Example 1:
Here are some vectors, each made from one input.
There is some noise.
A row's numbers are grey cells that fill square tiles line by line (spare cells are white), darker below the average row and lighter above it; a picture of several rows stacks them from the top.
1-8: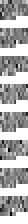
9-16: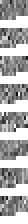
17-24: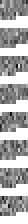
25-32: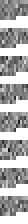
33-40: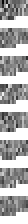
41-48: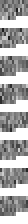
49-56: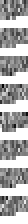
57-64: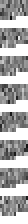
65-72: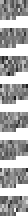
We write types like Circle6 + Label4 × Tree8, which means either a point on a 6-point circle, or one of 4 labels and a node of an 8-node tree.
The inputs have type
Line11.
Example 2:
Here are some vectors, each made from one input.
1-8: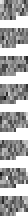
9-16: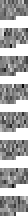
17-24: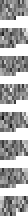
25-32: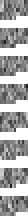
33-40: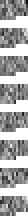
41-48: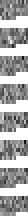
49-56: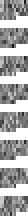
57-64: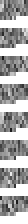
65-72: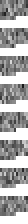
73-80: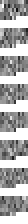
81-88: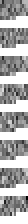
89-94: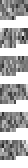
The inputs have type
Line11.
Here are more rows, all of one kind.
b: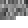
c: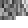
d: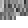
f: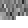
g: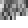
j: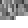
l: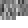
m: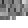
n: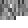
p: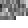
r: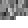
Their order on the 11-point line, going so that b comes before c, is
g, d, b, r, j, f, l, n, p, m, c.
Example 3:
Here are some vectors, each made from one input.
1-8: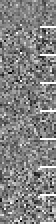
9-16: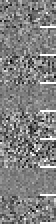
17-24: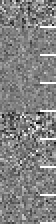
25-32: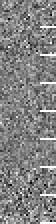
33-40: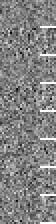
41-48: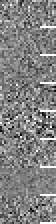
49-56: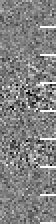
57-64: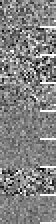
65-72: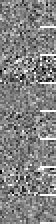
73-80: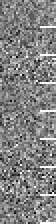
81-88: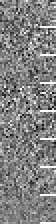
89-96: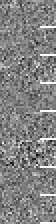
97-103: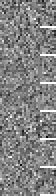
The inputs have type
Circle10 + Unit.
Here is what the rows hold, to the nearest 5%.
About 95% of them hold a point on a 10-point circle. The rest hold a fixed value.
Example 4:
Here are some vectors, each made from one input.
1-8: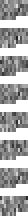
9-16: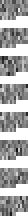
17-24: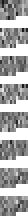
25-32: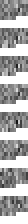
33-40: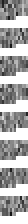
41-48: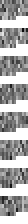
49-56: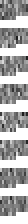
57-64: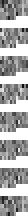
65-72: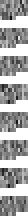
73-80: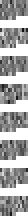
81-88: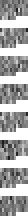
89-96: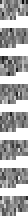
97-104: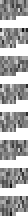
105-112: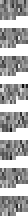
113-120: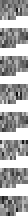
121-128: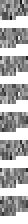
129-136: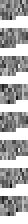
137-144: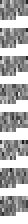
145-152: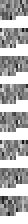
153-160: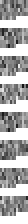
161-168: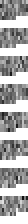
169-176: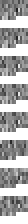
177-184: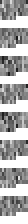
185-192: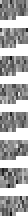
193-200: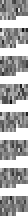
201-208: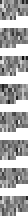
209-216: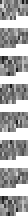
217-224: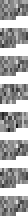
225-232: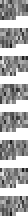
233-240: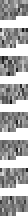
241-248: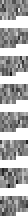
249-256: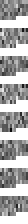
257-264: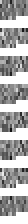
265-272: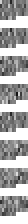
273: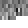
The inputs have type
Line10.
